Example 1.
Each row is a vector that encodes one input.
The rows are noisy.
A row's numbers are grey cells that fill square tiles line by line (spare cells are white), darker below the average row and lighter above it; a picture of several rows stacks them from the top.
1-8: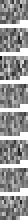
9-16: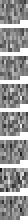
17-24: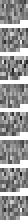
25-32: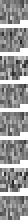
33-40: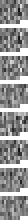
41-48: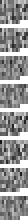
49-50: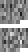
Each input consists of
a point on a 9-point circle.
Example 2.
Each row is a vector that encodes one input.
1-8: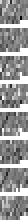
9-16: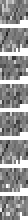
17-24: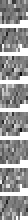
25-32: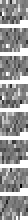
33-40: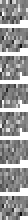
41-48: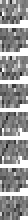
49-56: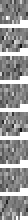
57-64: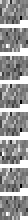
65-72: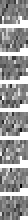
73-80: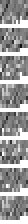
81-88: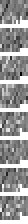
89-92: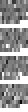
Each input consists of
a point on an 11-point line.
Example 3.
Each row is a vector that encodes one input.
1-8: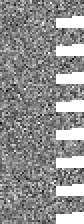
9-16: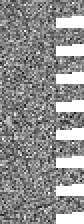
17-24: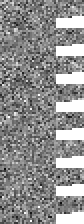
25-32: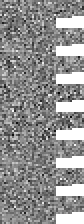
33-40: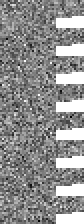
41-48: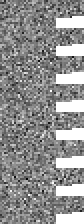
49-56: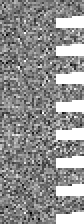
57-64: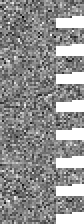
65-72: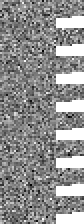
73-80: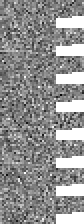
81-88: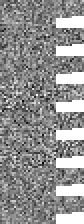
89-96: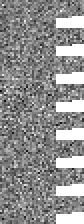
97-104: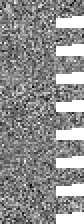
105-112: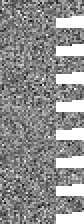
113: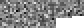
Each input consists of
a point on a 15-point line.
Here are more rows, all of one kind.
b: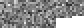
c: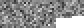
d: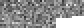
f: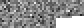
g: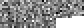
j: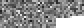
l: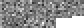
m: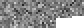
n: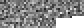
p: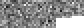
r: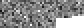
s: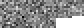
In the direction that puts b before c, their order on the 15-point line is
m, b, n, f, d, c, p, j, r, g, l, s.
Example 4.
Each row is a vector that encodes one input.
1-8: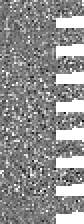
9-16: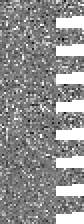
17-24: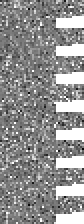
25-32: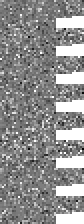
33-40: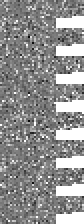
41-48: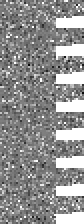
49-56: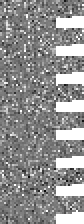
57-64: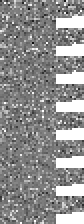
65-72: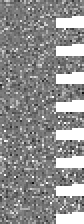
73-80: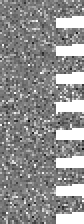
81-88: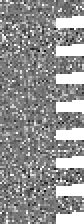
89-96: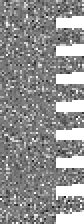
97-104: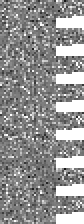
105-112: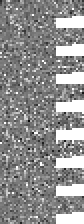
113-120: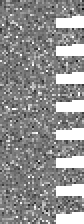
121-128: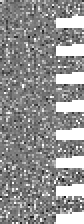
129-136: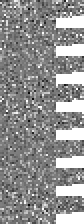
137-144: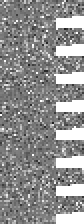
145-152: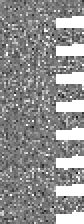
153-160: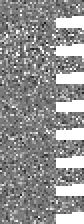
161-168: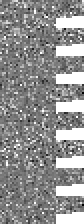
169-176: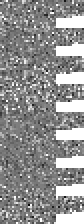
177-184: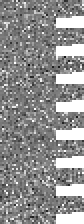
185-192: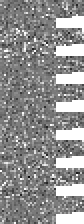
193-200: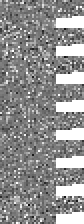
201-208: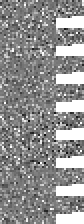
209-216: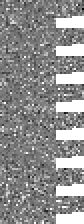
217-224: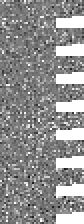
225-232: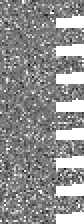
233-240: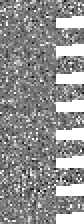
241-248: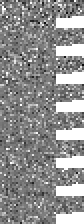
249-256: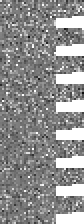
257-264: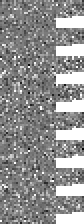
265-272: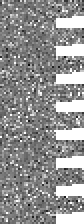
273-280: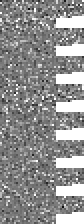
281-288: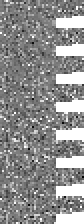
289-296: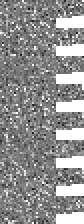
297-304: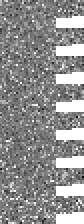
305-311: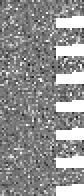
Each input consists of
either a fixed value, or four true/false values.
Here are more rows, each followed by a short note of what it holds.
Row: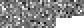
a fixed value
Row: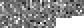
a fixed value
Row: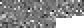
four true/false values
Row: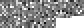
a fixed value
